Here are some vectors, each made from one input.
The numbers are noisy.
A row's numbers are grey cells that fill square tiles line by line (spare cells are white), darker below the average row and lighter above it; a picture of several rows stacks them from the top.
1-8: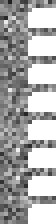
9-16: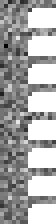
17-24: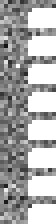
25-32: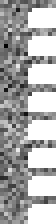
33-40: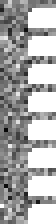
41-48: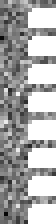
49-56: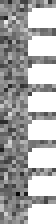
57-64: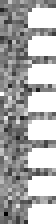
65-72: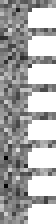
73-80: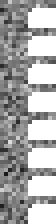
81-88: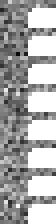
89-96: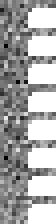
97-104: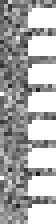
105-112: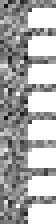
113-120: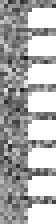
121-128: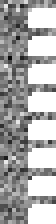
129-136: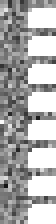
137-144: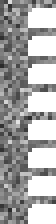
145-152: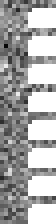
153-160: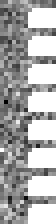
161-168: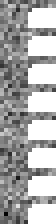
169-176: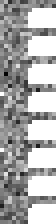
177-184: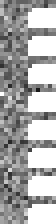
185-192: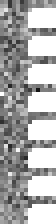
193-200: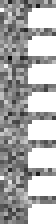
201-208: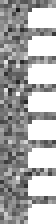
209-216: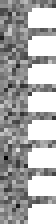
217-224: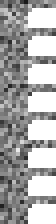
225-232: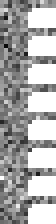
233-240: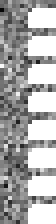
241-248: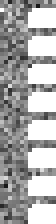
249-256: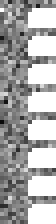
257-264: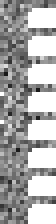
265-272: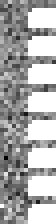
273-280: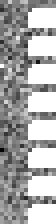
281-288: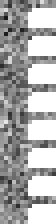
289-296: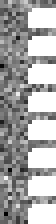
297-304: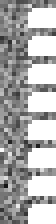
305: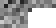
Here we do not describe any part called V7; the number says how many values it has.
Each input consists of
a true/false value, together with either a point on a 17-point circle, or a value of V7.
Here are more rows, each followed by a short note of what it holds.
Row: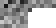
a point on a 17-point circle and a true/false value
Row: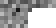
a point on a 17-point circle and a true/false value
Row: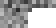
a point on a 17-point circle and a true/false value
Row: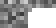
a point on a 17-point circle and a true/false value
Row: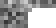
a point on a 17-point circle and a true/false value
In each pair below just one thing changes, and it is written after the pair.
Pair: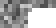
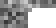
the true/false value
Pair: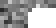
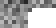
the true/false value
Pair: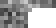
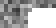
the true/false value
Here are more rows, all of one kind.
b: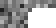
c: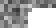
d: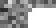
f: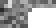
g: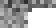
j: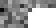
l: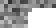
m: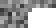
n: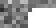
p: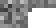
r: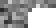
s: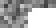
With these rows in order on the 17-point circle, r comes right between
g and j.
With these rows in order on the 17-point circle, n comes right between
f and p.
